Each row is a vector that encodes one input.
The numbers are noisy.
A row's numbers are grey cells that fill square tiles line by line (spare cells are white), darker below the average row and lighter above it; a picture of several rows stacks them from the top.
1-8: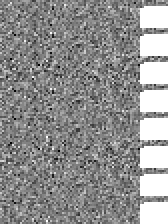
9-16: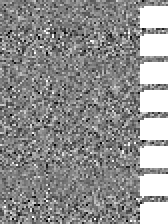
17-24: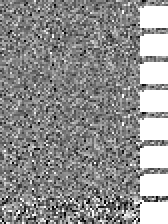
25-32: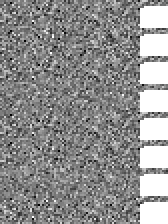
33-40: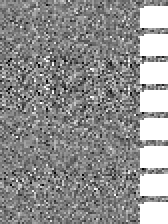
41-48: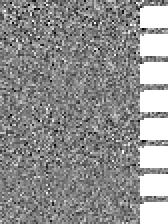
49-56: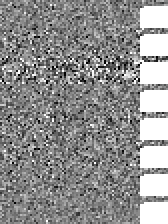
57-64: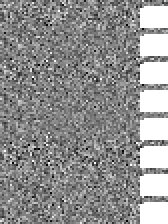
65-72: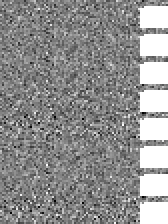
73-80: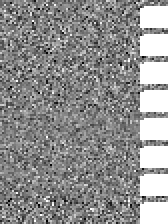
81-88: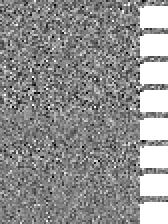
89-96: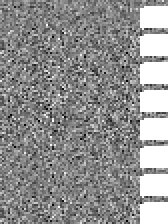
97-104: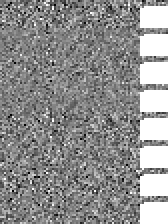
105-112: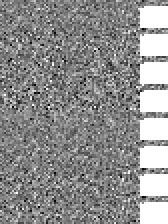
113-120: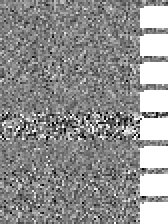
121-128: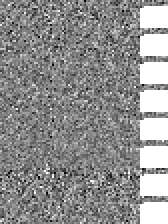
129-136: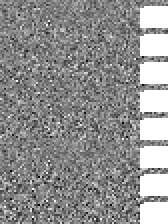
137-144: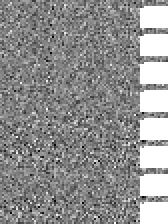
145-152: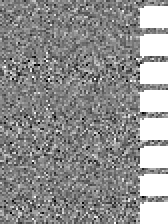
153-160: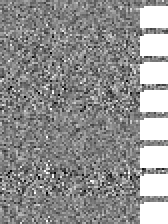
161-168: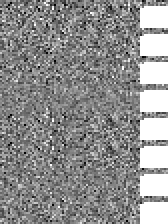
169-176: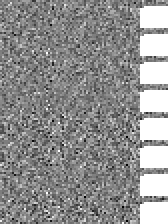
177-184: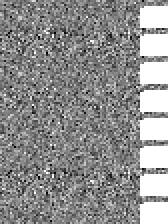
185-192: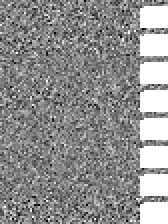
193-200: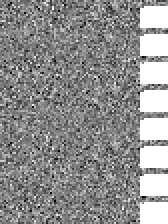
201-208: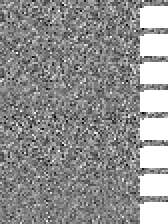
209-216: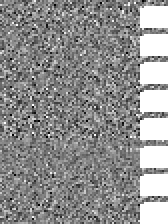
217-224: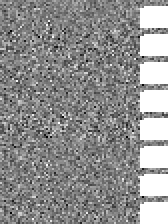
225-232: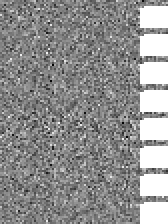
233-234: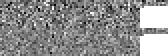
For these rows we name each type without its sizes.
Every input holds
a list of points on a line.
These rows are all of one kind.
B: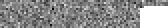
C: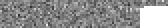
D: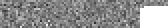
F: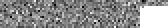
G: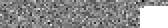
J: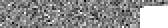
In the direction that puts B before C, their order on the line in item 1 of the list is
J, B, C, D, G, F.
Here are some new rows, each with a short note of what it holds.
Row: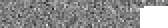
a list of two items
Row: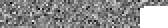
a list of one item
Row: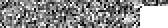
the empty list
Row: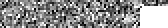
the empty list
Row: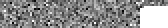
a list of one item
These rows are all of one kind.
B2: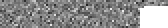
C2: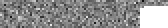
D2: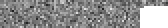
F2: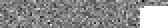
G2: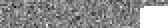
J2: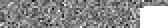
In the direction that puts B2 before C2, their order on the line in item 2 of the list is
D2, B2, J2, F2, C2, G2.
